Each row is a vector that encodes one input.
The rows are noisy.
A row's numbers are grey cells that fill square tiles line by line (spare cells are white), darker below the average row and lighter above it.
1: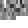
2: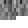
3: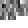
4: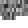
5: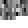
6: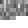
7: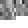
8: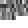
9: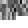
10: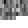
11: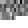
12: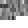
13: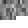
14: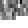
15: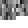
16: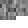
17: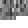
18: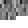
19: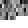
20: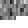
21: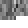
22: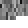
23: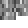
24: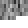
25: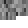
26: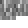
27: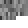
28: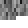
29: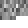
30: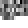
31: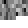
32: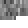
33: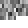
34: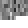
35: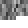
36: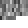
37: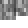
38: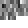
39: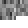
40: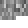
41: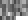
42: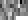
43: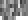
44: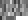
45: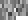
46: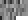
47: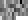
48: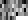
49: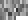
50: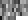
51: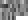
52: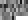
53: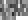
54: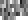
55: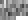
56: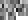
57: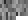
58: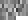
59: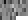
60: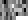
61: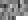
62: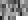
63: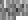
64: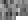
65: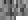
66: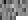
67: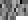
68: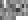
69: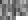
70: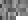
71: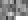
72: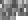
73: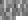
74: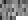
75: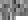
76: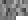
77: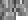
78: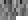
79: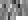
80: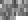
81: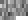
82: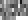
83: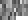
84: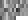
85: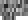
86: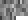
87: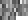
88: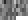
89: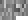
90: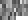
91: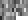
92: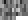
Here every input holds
a point on a 3-point line and a point on a 4-point line, together with either a point on a 5-point line, or a point on a 7-point line.
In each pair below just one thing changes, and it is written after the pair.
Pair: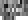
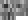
the place on the 3-point line
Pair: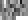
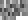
the place on the 4-point line
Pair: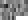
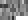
the place on the 4-point line
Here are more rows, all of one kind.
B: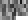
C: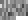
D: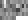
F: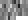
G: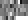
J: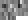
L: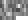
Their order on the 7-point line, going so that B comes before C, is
J, F, B, G, L, C, D.
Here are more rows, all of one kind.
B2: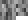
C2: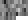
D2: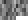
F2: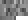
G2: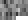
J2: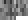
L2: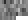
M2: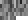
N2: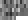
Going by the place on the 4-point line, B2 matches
G2 and N2.
